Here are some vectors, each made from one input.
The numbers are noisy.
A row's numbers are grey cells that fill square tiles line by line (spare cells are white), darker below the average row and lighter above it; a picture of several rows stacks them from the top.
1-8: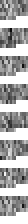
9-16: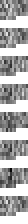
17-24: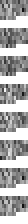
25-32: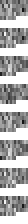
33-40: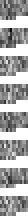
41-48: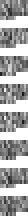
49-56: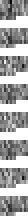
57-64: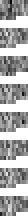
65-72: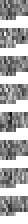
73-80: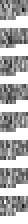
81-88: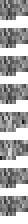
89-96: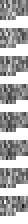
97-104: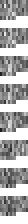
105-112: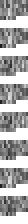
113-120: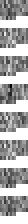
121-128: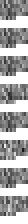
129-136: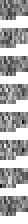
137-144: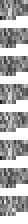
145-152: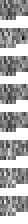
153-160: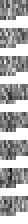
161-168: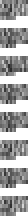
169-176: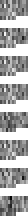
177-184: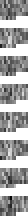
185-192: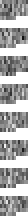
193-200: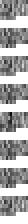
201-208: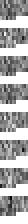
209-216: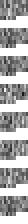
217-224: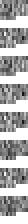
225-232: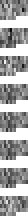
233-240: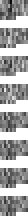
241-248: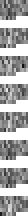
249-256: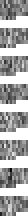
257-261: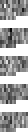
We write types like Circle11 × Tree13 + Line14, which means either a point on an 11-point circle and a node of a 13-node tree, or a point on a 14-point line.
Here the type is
Circle6 + Label4.
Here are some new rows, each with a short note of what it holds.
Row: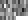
a point on a 6-point circle
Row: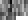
one of 4 labels
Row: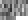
one of 4 labels
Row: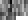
one of 4 labels
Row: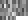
a point on a 6-point circle
